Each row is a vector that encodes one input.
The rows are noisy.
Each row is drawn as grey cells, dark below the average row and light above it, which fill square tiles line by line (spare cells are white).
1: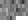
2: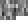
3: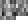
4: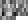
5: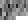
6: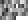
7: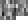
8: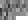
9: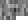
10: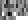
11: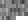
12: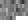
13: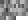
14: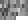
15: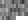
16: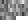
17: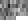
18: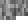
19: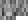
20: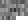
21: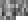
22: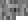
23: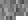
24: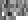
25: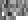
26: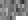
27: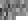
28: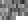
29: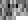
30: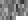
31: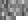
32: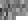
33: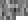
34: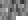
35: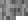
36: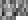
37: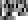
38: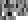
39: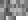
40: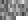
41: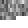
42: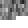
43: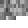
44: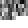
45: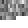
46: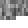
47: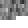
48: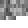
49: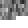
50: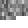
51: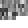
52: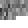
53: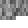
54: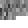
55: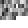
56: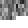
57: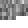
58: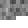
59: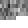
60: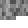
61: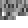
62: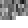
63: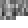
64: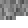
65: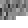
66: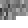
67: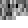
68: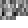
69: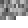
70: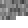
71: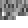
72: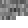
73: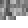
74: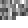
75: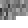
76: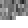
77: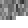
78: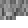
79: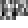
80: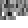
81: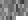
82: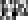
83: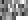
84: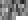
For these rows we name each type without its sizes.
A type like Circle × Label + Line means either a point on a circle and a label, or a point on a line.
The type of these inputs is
Circle + Line.
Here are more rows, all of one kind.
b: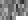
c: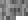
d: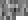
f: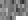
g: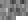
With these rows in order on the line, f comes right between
b and g.
